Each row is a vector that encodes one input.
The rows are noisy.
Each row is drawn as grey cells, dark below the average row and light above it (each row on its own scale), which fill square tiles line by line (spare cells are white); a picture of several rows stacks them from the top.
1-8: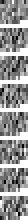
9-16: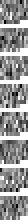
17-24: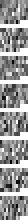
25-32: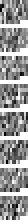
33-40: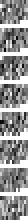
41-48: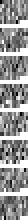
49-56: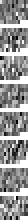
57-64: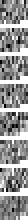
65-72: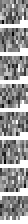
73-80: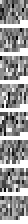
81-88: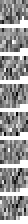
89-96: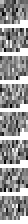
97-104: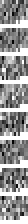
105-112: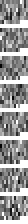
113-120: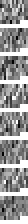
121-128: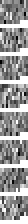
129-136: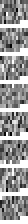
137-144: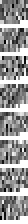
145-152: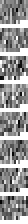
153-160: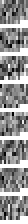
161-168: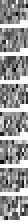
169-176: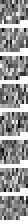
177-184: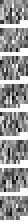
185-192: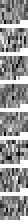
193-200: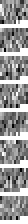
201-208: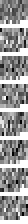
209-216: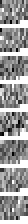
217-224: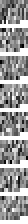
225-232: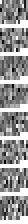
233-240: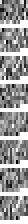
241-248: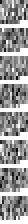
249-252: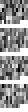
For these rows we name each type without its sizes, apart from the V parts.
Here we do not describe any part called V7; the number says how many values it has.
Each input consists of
a list of items, each a label and a value of V7.
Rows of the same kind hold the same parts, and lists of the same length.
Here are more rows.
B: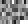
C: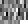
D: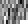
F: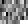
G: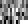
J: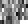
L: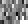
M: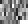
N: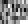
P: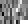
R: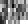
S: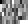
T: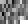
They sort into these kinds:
B, C, D, F, J, L, M, S
G, P, T
N, R

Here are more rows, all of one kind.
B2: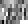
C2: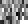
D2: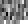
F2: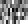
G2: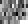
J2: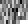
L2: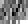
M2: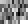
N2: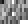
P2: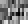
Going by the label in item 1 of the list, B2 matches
F2, G2 and N2.
